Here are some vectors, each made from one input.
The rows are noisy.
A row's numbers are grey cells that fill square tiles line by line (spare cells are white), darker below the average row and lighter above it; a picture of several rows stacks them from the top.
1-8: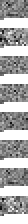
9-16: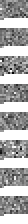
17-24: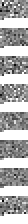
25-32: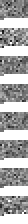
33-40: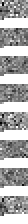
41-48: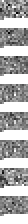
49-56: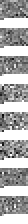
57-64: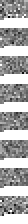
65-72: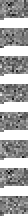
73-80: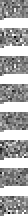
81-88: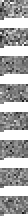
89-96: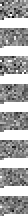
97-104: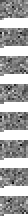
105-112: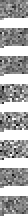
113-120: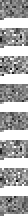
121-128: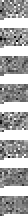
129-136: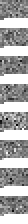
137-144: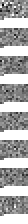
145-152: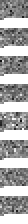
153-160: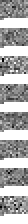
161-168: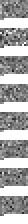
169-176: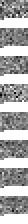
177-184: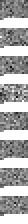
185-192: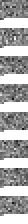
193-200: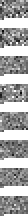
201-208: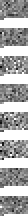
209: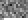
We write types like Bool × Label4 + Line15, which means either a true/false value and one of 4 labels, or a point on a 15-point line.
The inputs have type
((Bool × Bool × Bool + Unit) × Line6 + Line7) × Label10.
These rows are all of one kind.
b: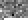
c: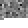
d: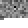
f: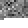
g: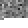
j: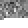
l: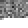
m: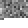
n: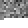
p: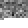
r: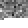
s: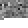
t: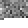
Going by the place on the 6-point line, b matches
f, s and t.
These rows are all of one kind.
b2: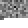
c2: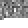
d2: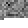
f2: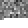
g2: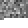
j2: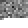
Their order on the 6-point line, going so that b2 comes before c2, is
b2, c2, g2, d2, j2, f2.
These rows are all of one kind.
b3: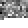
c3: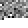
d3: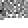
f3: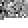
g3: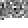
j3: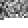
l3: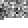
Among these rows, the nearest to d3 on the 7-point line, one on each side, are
f3 and g3.
